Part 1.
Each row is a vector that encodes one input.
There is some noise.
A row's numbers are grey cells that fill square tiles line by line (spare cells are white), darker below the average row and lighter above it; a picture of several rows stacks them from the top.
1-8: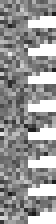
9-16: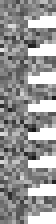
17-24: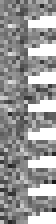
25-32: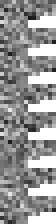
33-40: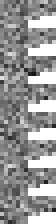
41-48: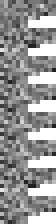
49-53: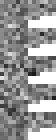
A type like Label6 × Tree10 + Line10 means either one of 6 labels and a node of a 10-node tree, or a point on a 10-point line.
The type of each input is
Line6.
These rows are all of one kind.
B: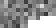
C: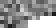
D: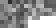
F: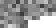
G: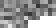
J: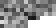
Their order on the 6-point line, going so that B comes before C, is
J, G, F, D, B, C.
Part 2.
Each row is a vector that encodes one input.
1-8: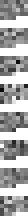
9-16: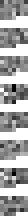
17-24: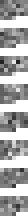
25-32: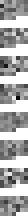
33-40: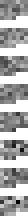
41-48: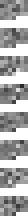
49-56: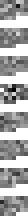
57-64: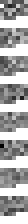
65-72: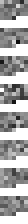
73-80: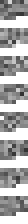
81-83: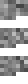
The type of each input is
Label10.
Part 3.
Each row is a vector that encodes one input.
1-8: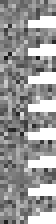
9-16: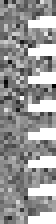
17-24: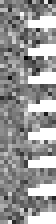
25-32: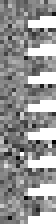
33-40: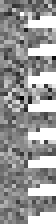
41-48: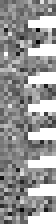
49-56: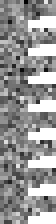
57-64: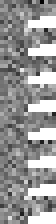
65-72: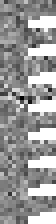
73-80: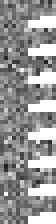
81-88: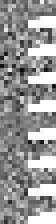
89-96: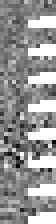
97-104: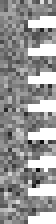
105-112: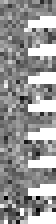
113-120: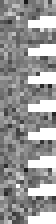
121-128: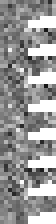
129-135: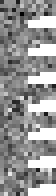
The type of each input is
Bool × Bool × Bool + Unit.
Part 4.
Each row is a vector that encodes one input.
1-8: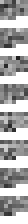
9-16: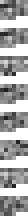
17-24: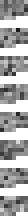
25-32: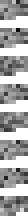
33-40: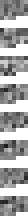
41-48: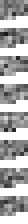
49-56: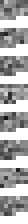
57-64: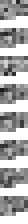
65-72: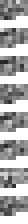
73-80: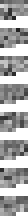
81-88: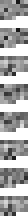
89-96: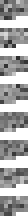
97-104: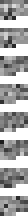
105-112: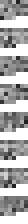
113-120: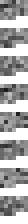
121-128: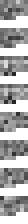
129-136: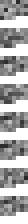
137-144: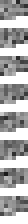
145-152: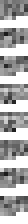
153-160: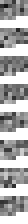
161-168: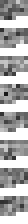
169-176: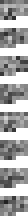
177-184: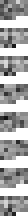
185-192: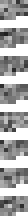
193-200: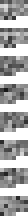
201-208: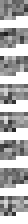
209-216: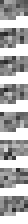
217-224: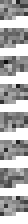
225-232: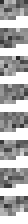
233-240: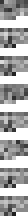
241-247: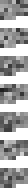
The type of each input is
Circle6.
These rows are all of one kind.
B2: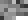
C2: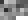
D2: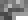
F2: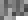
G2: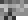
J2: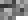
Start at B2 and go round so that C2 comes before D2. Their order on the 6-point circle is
B2, C2, G2, D2, J2, F2.
